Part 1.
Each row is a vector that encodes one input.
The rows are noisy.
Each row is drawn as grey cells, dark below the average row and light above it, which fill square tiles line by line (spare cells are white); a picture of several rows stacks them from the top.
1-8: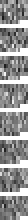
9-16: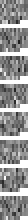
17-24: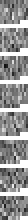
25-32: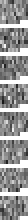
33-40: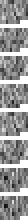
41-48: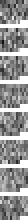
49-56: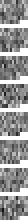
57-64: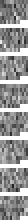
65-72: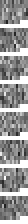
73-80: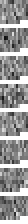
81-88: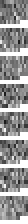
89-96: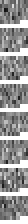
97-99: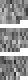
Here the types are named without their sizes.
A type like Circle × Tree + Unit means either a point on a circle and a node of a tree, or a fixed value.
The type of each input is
Bool × Bool × Bool × Bool + Line.
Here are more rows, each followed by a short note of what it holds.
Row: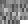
four true/false values
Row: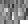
four true/false values
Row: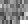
a point on a line
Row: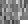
four true/false values
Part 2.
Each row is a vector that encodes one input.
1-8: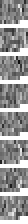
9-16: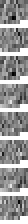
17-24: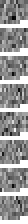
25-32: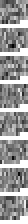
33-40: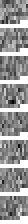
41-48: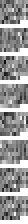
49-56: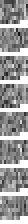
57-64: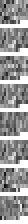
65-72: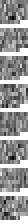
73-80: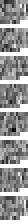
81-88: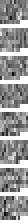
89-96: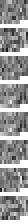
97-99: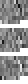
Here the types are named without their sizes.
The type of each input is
Bool × Bool × Bool × Bool + Line.
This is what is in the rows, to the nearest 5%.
About 30% of them hold a point on a line. The rest hold four true/false values.
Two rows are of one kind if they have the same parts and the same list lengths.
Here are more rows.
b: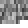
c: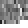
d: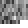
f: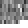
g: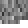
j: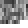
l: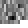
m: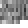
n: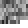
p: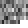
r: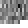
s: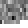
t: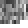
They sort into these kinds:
b, c, f, g, l, m, r, s
d, j, n, p, t

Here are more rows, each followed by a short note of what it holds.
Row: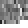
four true/false values
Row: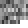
a point on a line
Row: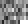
a point on a line
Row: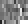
four true/false values
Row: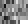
a point on a line
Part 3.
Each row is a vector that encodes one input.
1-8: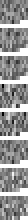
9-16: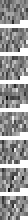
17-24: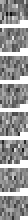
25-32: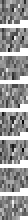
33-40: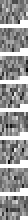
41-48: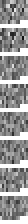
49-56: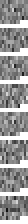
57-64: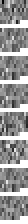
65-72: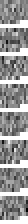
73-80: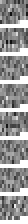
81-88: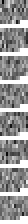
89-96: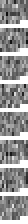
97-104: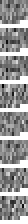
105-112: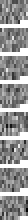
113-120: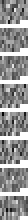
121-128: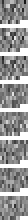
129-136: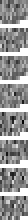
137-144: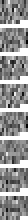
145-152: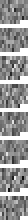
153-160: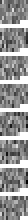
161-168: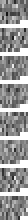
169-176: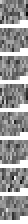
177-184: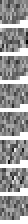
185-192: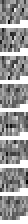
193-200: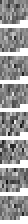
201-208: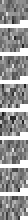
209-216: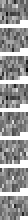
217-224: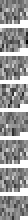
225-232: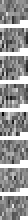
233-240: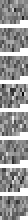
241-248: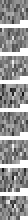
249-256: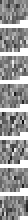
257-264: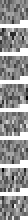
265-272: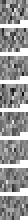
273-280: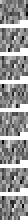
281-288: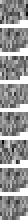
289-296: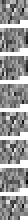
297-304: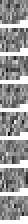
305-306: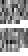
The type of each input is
Line5 × Line6 + Line15.
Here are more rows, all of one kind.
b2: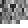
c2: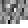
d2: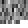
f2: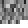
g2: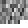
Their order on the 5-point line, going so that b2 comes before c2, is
b2, g2, c2, f2, d2.
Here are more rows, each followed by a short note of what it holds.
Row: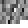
a point on a 5-point line and a point on a 6-point line
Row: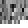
a point on a 5-point line and a point on a 6-point line
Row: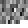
a point on a 5-point line and a point on a 6-point line
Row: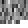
a point on a 5-point line and a point on a 6-point line
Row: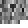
a point on a 5-point line and a point on a 6-point line
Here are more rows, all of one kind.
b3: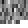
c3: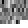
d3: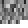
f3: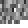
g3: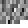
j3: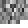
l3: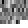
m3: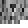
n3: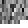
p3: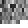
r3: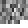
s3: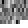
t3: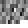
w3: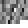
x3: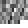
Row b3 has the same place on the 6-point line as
f3, m3, r3 and t3.
